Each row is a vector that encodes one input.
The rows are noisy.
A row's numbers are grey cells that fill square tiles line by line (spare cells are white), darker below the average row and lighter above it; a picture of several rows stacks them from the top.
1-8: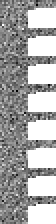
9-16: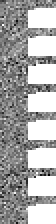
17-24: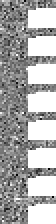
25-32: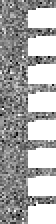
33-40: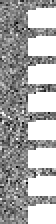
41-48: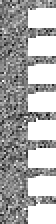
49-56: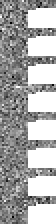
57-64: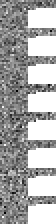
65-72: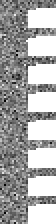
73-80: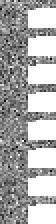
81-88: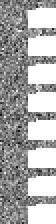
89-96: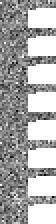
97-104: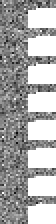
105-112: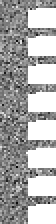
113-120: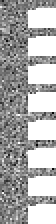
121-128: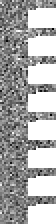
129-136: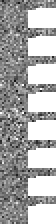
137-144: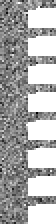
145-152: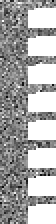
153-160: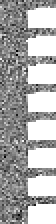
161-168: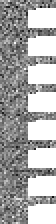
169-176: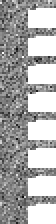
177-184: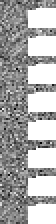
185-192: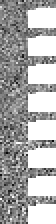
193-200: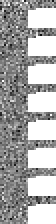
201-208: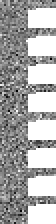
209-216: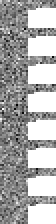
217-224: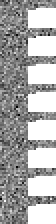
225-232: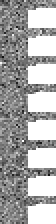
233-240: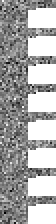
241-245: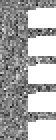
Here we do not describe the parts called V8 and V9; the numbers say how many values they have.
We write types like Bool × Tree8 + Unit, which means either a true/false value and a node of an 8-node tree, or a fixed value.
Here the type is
(Line3 × Line5 + V9) × (Tree12 + V8).
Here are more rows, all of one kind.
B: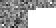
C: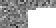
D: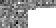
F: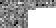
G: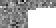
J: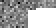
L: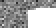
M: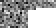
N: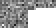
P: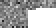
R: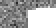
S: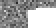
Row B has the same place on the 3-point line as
D, F and N.
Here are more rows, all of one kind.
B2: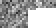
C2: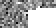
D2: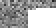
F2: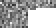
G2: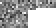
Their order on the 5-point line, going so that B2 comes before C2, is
F2, D2, G2, B2, C2.
